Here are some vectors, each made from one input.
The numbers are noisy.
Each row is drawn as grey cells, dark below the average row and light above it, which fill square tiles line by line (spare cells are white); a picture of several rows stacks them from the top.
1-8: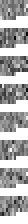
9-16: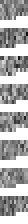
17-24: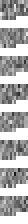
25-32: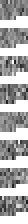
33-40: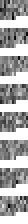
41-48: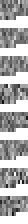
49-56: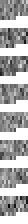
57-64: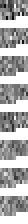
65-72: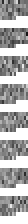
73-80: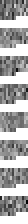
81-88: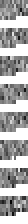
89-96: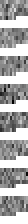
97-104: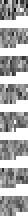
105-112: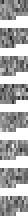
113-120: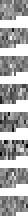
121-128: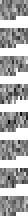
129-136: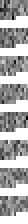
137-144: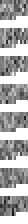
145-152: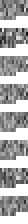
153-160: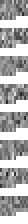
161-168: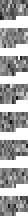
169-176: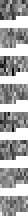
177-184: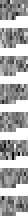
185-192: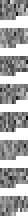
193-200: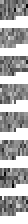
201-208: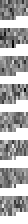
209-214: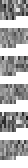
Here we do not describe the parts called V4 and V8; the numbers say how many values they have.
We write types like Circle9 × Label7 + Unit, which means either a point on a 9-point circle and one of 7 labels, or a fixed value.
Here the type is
Bool × (Label7 + Line5) × V4 + V8.
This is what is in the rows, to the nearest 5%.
About 65% of them hold a true/false value and a value of V4, together with either one of 7 labels, or a point on a 5-point line. The rest hold a value of V8.
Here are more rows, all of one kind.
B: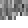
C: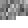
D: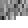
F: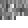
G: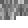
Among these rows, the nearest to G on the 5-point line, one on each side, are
B and F.
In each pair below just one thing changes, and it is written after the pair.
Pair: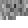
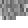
the value of V4
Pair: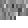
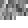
the value of V4
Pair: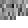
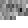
the true/false value
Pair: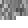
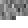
the label
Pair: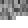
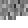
the label
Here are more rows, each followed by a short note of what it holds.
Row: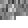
a point on a 5-point line, a true/false value and a value of V4
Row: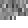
one of 7 labels, a true/false value and a value of V4
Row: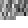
one of 7 labels, a true/false value and a value of V4
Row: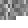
one of 7 labels, a true/false value and a value of V4
